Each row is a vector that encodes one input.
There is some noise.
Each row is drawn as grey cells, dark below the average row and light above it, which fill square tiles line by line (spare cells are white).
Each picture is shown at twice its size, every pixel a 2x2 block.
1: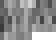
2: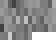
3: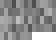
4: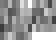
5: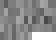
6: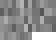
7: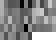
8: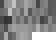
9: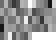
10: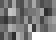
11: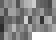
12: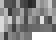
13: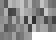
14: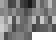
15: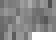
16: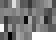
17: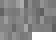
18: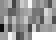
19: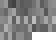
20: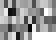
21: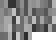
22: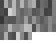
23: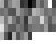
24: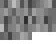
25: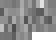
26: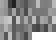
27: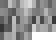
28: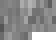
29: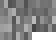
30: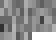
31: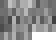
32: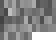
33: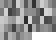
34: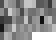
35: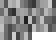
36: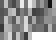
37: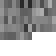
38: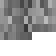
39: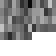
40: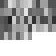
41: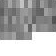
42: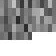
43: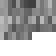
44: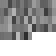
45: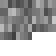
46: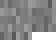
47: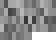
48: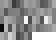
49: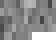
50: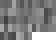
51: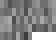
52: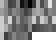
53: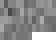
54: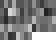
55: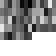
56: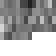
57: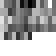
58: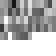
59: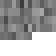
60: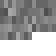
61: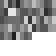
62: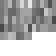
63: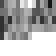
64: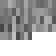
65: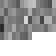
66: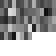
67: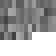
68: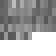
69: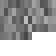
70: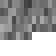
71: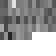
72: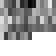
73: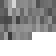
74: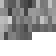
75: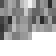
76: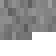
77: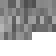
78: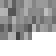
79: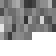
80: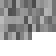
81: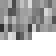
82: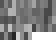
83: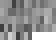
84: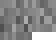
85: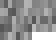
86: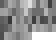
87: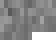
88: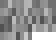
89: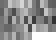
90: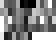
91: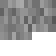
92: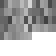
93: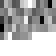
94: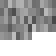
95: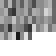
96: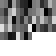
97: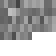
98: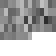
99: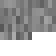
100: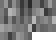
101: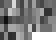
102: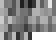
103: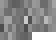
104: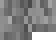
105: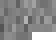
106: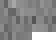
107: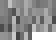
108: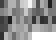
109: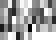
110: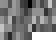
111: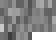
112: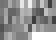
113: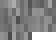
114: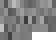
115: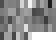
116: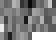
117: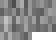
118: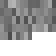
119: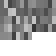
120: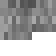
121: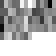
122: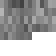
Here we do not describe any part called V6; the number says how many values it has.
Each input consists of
a list of up to two items, each a true/false value and a value of V6.
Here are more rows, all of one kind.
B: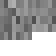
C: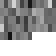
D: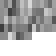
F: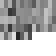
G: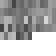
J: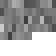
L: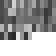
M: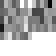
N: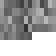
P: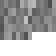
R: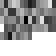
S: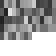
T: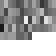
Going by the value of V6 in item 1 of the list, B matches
J, P, R and S.
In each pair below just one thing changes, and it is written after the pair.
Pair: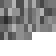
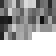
the true/false value in item 2 of the list
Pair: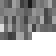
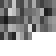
the value of V6 in item 1 of the list
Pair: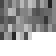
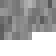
the true/false value in item 2 of the list
